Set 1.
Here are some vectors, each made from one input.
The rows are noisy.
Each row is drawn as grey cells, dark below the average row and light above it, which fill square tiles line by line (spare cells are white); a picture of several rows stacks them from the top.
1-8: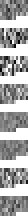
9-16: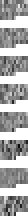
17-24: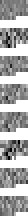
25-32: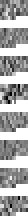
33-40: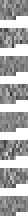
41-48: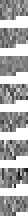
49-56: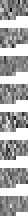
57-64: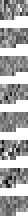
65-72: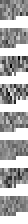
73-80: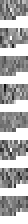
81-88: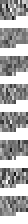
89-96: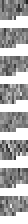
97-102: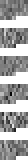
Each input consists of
either one of 4 labels and a point on a 7-point line, or a point on a 9-point line.
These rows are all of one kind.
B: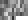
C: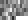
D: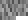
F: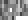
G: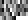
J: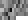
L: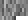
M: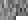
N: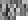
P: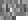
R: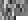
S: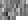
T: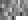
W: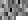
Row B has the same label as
L, R and T.
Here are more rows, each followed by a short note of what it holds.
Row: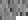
one of 4 labels and a point on a 7-point line
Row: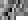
one of 4 labels and a point on a 7-point line
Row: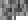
a point on a 9-point line
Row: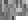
one of 4 labels and a point on a 7-point line
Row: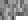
one of 4 labels and a point on a 7-point line
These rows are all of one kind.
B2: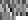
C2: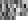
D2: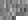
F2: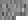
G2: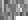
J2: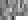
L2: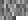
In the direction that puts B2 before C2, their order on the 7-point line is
F2, J2, D2, B2, L2, C2, G2.
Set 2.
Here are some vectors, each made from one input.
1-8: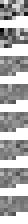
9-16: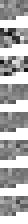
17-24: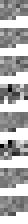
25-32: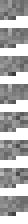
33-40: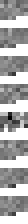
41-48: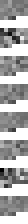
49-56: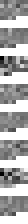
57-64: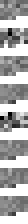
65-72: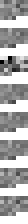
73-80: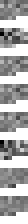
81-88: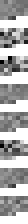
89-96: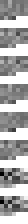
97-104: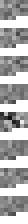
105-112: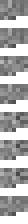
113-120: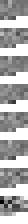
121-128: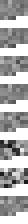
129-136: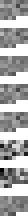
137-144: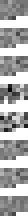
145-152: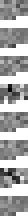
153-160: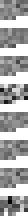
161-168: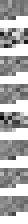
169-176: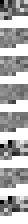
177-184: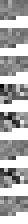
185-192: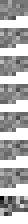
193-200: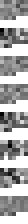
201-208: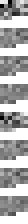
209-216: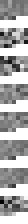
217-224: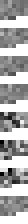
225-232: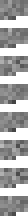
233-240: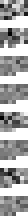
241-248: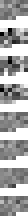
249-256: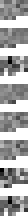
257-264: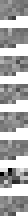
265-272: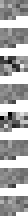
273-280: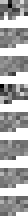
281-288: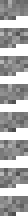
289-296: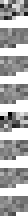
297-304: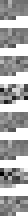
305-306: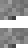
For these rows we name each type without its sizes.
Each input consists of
either a point on a circle and a true/false value, or a label.
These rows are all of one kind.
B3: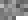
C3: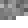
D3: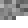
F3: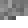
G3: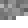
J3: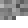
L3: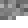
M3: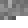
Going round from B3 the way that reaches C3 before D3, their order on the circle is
B3, C3, G3, L3, M3, F3, J3, D3.
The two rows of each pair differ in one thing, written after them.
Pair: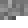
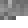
the place on the circle
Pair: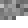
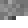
the true/false value
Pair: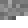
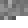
the place on the circle
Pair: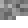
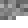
the place on the circle
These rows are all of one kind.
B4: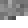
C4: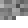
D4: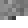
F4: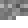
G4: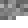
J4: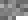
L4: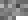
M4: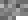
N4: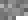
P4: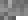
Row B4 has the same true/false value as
D4 and P4.
